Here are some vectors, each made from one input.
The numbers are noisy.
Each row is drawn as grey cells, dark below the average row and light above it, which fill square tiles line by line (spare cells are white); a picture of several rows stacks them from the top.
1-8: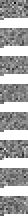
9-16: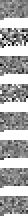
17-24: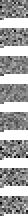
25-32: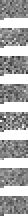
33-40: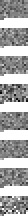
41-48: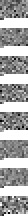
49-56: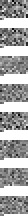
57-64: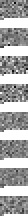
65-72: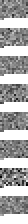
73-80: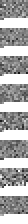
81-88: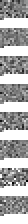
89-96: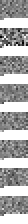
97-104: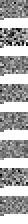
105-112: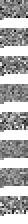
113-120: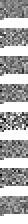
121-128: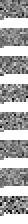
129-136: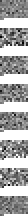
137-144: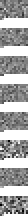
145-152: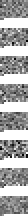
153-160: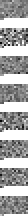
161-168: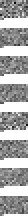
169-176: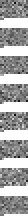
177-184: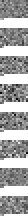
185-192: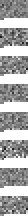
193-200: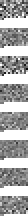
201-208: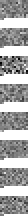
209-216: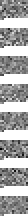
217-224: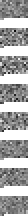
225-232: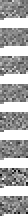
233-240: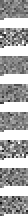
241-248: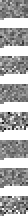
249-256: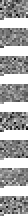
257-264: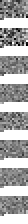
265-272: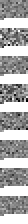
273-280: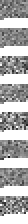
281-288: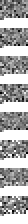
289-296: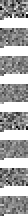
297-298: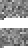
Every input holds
either a point on a 4-point line and a point on a 6-point line, or a point on a 13-point line.
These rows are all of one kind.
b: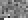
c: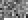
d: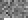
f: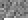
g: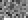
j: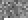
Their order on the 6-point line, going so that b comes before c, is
b, f, c, j, g, d.
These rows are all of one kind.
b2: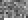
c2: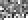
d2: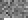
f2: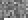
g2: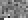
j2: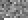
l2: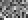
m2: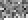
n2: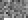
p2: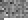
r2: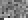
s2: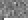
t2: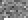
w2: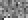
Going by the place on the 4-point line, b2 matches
f2, g2, r2 and t2.
